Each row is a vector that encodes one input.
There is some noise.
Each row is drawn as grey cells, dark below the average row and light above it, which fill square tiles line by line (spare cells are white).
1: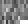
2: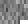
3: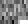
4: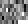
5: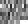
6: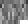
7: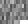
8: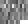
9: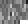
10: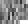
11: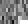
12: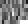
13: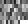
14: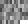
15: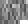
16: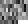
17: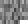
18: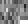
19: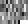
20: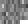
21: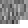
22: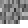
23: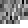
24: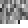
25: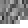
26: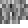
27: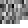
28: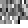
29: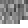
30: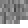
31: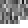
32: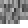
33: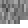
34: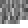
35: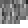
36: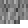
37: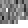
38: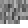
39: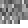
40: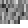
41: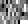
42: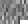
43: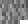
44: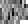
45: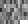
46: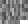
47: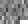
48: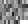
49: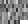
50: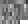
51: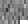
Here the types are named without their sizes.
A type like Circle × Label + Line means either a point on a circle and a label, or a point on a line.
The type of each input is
Label + Line.
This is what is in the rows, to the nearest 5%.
About 45% of them hold a label. The rest hold a point on a line.
